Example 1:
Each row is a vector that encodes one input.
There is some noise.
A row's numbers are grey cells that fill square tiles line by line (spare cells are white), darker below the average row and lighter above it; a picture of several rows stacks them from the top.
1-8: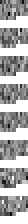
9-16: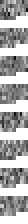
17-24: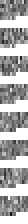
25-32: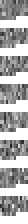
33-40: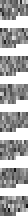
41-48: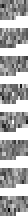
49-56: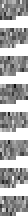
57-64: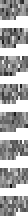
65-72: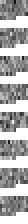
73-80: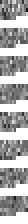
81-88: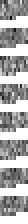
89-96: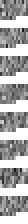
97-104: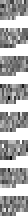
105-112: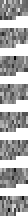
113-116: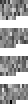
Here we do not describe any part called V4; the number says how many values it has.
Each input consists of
a point on an 8-point line, together with either three true/false values, or a value of V4.
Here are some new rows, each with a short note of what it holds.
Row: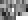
a point on an 8-point line and a value of V4
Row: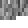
a point on an 8-point line and three true/false values
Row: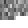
a point on an 8-point line and three true/false values
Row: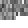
a point on an 8-point line and three true/false values
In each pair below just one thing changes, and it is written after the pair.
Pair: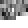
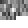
the place on the 8-point line
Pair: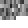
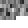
the value of V4
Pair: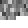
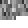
the value of V4
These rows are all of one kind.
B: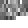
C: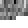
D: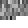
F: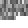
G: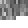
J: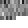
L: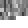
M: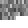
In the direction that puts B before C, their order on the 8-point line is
B, D, J, L, M, F, C, G.
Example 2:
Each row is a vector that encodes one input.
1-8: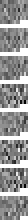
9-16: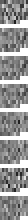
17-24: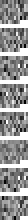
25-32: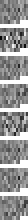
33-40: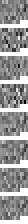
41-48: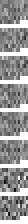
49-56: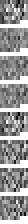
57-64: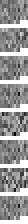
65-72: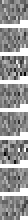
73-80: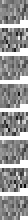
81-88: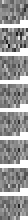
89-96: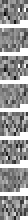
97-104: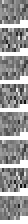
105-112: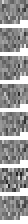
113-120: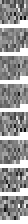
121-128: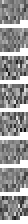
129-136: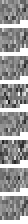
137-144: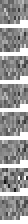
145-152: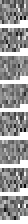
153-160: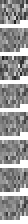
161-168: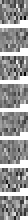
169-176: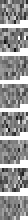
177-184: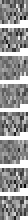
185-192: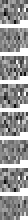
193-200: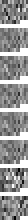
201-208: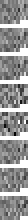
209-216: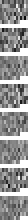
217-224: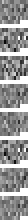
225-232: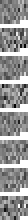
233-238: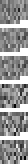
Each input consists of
either a point on an 8-point circle, or a point on a 10-point circle and a true/false value, or a fixed value.
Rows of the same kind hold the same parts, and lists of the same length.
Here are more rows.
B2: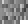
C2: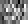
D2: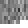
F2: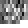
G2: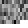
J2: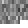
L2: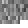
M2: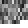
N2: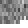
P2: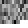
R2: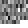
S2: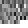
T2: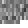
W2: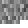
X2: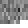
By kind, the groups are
B2, D2, J2, L2, N2, T2, W2, X2
C2, F2
G2, M2, P2, R2, S2

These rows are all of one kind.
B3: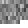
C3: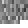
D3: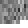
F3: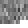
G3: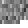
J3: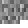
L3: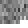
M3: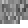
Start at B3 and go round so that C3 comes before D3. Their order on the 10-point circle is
B3, M3, C3, J3, F3, G3, L3, D3.
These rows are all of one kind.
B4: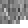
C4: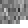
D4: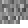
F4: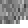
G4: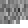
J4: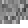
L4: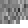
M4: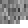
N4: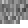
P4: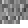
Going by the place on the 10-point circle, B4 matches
C4, D4, M4 and P4.
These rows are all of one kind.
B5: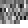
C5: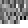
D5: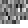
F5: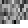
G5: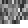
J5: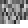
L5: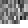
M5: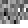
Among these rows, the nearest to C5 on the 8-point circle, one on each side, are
B5 and L5.
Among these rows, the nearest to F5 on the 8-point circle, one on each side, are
G5 and M5.
